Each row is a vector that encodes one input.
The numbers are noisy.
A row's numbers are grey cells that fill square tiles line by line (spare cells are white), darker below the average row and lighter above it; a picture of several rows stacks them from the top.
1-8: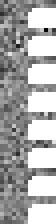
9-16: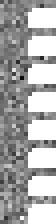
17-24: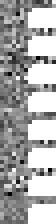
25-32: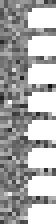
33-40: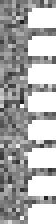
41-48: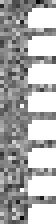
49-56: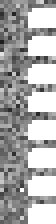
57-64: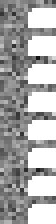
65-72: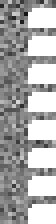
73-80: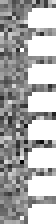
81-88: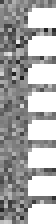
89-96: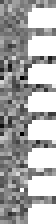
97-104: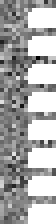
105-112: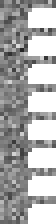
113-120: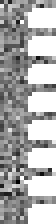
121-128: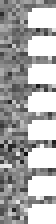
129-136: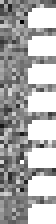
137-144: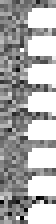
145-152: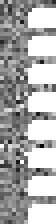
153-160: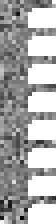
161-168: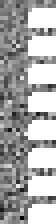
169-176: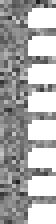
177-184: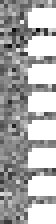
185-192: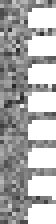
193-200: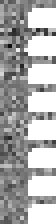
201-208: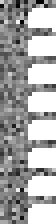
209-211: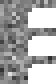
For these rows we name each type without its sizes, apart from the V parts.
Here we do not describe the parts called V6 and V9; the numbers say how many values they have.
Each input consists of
either a point on a line, three true/false values and a value of V6, or a node of a tree, or a value of V9.
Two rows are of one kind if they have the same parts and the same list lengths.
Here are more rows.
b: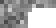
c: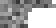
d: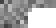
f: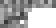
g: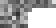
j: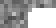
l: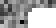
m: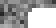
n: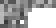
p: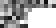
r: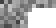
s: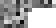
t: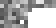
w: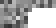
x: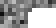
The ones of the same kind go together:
b, d, f, j, n, r, w
c, g, p, s
l, m, t, x

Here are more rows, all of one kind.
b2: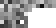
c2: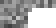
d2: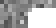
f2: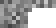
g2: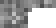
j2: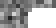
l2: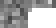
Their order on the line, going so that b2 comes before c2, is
b2, c2, f2, j2, d2, g2, l2.
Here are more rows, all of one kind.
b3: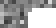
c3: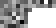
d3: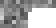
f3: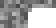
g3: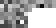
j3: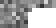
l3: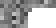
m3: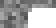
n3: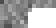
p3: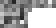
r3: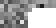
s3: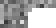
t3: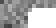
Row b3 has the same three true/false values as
g3 and s3.
